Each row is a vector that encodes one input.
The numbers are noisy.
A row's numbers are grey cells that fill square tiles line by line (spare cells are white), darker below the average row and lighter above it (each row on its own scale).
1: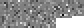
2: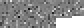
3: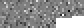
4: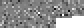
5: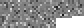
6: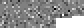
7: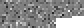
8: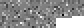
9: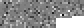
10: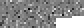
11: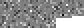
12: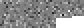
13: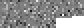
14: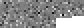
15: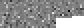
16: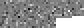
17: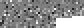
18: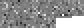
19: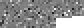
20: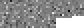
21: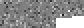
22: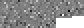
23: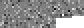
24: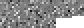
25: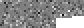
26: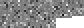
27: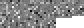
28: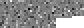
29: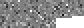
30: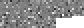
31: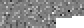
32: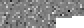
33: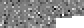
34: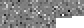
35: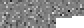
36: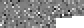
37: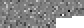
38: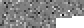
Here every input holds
a true/false value, together with either a point on a 5-point circle, or a fixed value.
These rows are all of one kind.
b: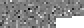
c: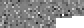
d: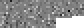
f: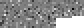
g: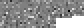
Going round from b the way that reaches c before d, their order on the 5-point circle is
b, c, g, d, f.
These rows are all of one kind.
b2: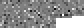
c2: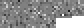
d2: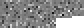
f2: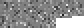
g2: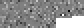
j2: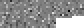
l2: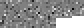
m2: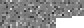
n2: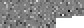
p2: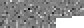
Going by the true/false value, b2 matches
c2, g2, j2 and n2.
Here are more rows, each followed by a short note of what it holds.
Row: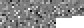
a true/false value
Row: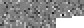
a true/false value
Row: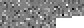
a point on a 5-point circle and a true/false value
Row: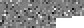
a point on a 5-point circle and a true/false value
